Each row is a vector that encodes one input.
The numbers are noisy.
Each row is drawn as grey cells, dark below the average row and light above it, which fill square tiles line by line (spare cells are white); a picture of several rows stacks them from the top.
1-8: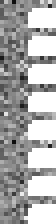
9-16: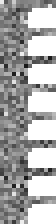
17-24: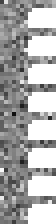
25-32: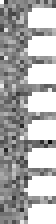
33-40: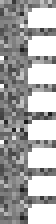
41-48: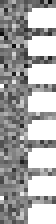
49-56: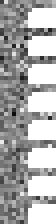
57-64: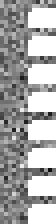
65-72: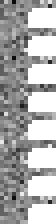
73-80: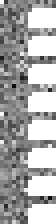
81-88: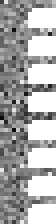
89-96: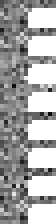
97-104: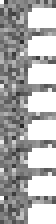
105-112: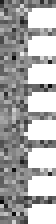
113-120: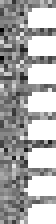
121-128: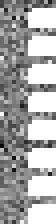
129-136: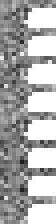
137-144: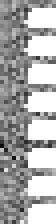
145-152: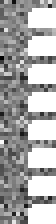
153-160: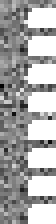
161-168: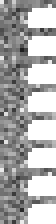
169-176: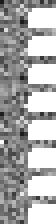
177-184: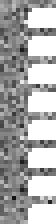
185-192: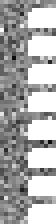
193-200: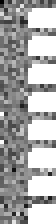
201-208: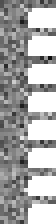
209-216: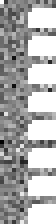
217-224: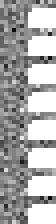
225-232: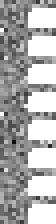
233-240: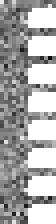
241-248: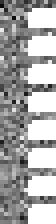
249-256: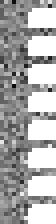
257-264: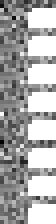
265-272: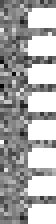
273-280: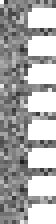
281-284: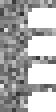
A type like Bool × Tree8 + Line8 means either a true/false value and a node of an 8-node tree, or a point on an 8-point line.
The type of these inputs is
Bool × Bool × Bool + Line7.
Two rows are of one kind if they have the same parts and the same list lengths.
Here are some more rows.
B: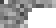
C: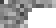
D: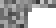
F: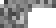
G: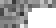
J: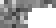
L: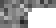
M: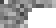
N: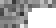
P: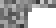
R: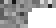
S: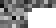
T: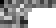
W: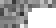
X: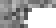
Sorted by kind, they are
B, C, D, F, G, J, M, N, P, R, W, X
L, S, T

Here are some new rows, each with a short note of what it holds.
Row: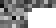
a point on a 7-point line
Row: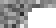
three true/false values
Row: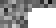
a point on a 7-point line
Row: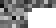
a point on a 7-point line
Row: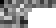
a point on a 7-point line
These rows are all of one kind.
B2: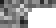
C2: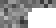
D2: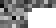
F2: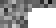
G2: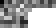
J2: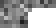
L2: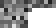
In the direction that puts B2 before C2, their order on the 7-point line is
G2, B2, J2, C2, F2, L2, D2.
